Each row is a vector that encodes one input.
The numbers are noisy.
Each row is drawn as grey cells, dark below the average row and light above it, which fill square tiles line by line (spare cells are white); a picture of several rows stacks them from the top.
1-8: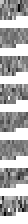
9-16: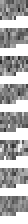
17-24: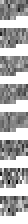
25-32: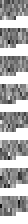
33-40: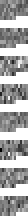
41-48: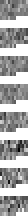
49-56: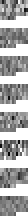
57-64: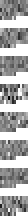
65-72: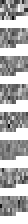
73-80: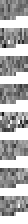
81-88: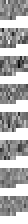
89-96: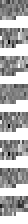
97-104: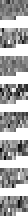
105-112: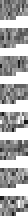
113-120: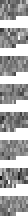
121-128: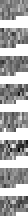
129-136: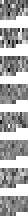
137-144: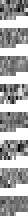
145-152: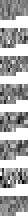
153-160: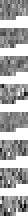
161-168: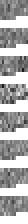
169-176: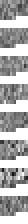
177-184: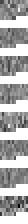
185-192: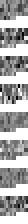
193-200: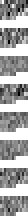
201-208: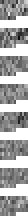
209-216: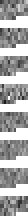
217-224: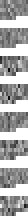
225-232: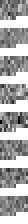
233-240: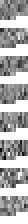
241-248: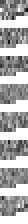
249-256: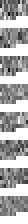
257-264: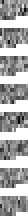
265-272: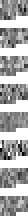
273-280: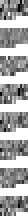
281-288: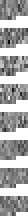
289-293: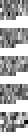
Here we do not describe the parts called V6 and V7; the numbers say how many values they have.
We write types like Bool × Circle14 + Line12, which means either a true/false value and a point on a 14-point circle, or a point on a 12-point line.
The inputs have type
Bool × Bool × Bool + Circle11 × V6 + V7.
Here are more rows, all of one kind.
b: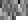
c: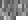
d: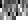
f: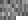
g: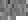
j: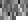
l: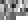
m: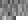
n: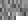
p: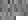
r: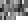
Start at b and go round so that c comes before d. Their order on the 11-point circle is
b, c, j, g, r, d, m, l, n, p, f.
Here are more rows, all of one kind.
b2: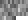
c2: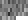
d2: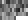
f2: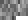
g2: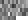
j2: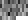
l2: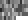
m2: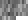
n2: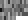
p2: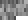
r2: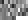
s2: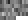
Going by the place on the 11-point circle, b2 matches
c2, l2 and n2.
